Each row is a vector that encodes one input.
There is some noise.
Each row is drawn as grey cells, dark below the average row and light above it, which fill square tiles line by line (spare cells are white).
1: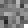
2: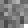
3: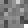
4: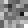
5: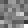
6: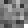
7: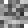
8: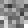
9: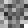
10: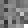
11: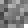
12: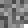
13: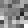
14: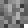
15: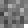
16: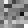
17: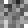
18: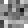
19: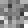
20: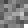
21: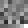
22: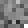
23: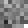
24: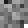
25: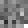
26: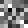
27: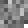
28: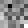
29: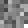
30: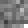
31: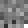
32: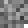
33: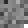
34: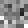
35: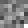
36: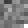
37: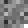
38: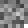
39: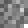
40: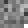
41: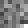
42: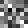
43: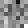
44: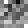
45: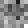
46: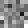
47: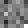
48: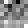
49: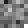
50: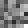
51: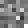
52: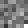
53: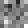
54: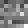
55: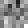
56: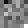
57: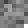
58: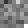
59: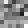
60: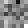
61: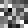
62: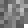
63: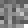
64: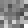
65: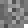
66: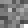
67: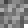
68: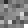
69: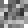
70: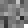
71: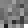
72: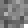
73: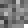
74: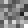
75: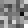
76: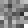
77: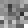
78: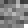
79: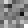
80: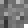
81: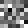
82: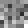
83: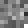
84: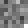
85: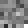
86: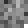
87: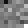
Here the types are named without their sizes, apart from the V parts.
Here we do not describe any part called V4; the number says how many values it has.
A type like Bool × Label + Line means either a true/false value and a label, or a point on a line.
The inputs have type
List(Bool × V4).
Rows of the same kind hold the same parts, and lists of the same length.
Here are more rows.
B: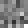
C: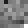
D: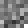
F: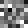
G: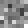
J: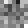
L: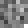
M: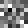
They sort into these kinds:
B, C, D, L
F, M
G, J

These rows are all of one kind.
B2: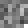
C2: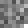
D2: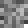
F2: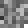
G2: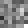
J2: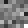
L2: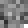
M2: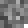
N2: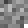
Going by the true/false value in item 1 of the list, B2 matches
J2 and N2.
